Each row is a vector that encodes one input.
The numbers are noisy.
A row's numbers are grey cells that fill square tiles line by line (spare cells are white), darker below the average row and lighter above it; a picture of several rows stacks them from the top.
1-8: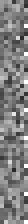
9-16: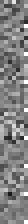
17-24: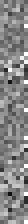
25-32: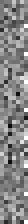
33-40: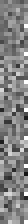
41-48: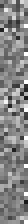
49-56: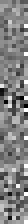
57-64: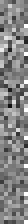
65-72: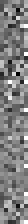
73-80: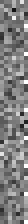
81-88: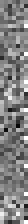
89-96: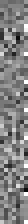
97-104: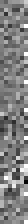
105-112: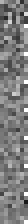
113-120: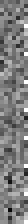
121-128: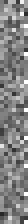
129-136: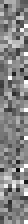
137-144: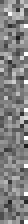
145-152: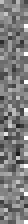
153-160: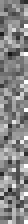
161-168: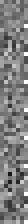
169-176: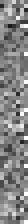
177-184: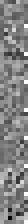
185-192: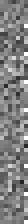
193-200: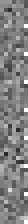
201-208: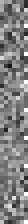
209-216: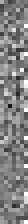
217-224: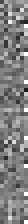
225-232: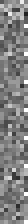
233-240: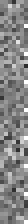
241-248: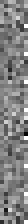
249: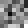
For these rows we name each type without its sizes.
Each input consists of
either a point on a circle, or a node of a tree and a true/false value.
